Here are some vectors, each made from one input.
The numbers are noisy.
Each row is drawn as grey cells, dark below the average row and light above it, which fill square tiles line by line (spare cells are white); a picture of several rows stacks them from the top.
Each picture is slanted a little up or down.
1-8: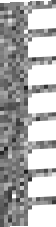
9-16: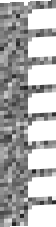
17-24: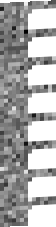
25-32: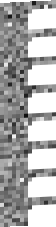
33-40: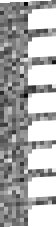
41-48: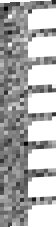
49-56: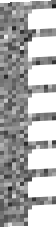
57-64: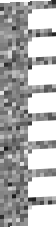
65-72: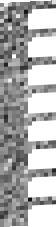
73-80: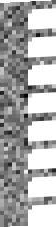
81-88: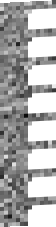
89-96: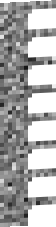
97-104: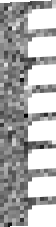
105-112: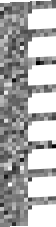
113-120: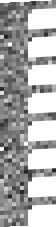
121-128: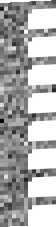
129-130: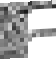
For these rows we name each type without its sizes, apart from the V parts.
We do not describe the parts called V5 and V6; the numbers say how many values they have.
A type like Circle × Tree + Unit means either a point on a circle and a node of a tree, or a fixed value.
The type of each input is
Bool × (Line + V6) × V5.
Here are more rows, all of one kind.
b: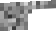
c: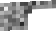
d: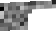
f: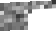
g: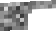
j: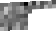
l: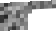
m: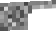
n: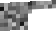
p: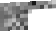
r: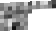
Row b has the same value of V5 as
f and m.
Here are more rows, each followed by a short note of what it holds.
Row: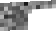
a point on a line, a true/false value and a value of V5
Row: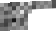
a true/false value, a value of V5 and a value of V6
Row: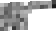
a true/false value, a value of V5 and a value of V6
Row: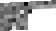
a true/false value, a value of V5 and a value of V6
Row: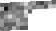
a true/false value, a value of V5 and a value of V6
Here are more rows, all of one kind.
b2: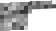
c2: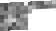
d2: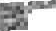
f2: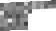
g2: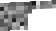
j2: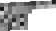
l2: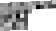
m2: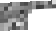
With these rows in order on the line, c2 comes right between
l2 and m2.
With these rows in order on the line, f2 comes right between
d2 and j2.
